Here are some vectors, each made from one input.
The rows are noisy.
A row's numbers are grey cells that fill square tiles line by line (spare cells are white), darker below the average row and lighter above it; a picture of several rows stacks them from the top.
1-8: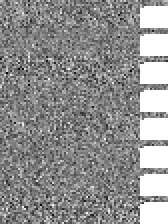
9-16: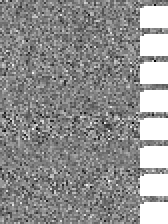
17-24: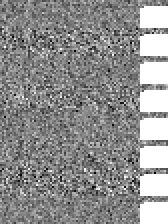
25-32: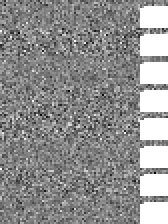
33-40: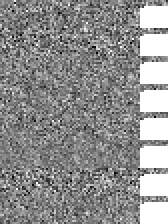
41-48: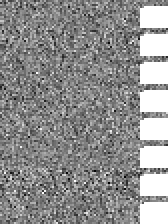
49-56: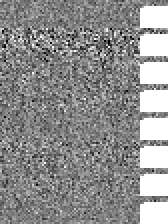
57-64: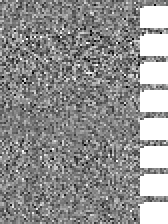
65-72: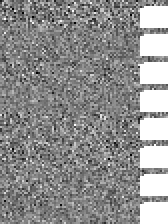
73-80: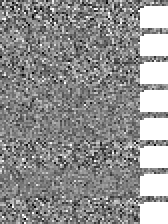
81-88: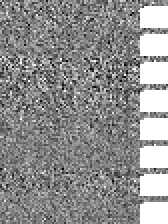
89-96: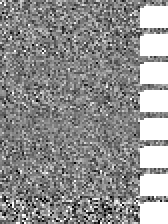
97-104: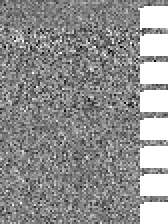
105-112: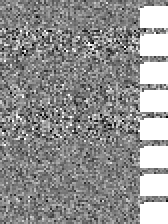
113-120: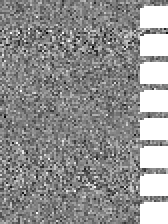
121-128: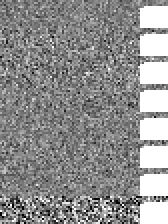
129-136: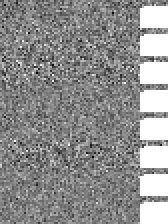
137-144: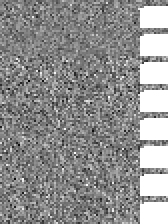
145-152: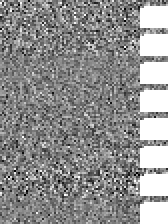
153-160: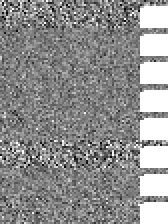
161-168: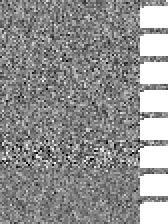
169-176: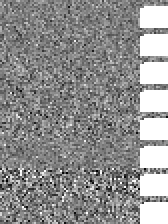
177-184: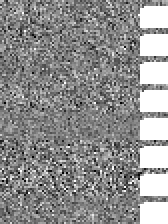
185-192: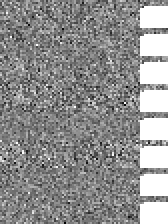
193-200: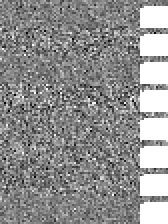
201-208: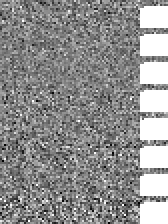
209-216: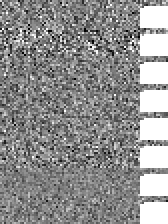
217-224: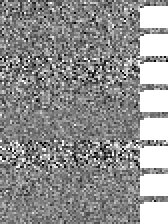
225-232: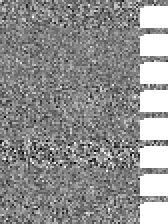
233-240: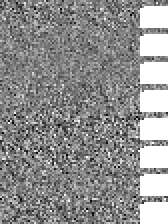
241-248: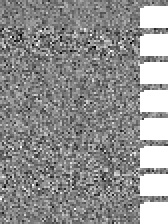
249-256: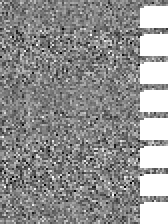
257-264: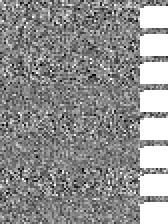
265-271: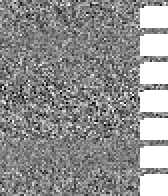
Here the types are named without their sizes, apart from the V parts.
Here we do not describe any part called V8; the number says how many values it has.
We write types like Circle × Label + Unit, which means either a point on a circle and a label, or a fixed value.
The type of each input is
Label × V8 + List(Circle).
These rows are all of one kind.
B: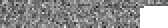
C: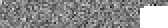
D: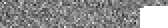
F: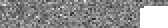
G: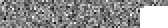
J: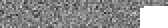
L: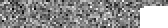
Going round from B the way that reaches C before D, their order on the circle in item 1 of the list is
B, J, F, C, G, L, D.
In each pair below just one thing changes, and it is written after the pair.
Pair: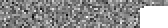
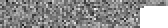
the value of V8
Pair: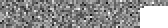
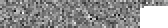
the value of V8
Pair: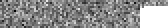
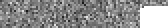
the value of V8
